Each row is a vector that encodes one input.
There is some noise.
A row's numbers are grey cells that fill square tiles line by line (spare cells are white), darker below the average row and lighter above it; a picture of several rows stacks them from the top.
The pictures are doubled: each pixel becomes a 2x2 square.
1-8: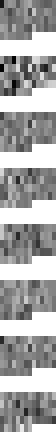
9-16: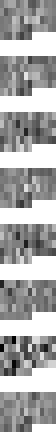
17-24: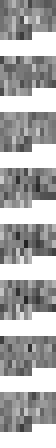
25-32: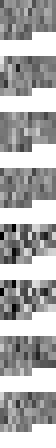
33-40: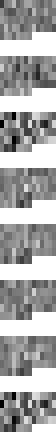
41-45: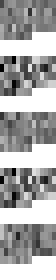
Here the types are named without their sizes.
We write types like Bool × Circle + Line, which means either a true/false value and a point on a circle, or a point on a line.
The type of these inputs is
List(Line).
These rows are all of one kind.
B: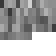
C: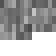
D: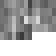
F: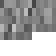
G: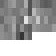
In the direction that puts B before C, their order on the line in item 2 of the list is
B, F, D, G, C.
